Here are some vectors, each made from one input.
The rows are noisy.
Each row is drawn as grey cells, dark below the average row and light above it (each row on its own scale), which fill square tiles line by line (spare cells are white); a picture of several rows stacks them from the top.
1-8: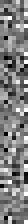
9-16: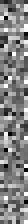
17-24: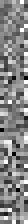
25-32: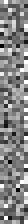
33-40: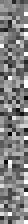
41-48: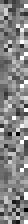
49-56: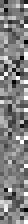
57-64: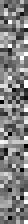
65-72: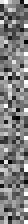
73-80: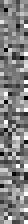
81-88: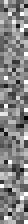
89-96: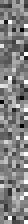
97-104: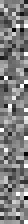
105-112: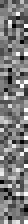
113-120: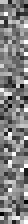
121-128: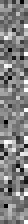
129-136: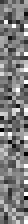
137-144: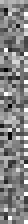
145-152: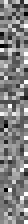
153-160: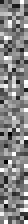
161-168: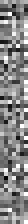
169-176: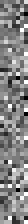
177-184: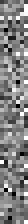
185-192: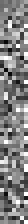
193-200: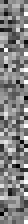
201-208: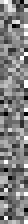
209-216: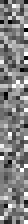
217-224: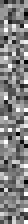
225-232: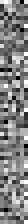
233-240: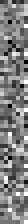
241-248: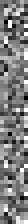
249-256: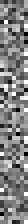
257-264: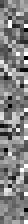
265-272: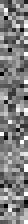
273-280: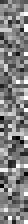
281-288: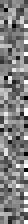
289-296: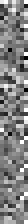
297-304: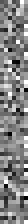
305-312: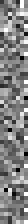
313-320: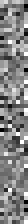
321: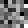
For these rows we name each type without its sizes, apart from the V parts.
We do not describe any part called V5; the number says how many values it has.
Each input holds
a point on a circle, together with either three true/false values, or a value of V5.
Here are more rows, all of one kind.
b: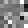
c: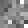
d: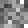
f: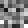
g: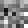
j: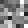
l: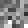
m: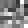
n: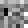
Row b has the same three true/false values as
d, j and m.
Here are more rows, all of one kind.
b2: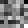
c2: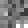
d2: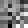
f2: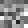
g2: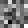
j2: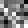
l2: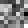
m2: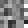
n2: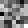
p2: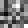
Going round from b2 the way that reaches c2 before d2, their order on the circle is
b2, j2, c2, l2, g2, n2, f2, d2, m2, p2.
